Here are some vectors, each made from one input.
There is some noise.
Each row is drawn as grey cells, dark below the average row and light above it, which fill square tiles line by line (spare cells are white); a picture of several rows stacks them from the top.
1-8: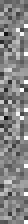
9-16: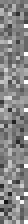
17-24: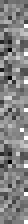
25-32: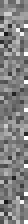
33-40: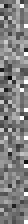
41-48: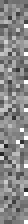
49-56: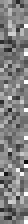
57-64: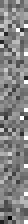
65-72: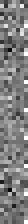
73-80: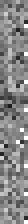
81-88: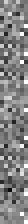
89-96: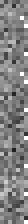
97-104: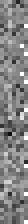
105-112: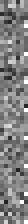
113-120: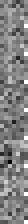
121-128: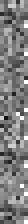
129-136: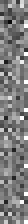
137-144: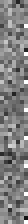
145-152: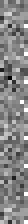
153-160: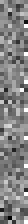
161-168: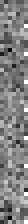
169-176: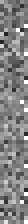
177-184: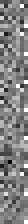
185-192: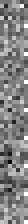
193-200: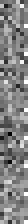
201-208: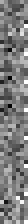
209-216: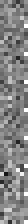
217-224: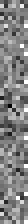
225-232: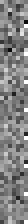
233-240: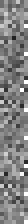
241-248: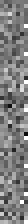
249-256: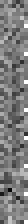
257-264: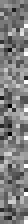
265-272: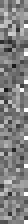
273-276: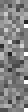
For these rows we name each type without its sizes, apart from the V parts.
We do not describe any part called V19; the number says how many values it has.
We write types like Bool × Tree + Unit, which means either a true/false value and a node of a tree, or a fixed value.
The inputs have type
Bool × Line + V19.
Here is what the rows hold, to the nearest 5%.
About 30% of them hold a point on a line and a true/false value. The rest hold a value of V19.
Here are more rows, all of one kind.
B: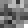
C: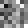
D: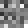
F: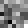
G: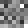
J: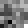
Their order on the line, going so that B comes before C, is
G, D, B, J, C, F.
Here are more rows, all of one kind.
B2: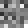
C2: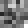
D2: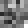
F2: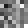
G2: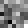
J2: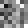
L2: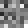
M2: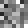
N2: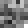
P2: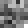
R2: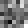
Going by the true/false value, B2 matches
F2, J2, L2 and M2.
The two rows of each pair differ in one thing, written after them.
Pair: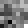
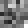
the place on the line
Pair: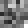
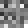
the true/false value
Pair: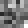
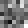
the place on the line
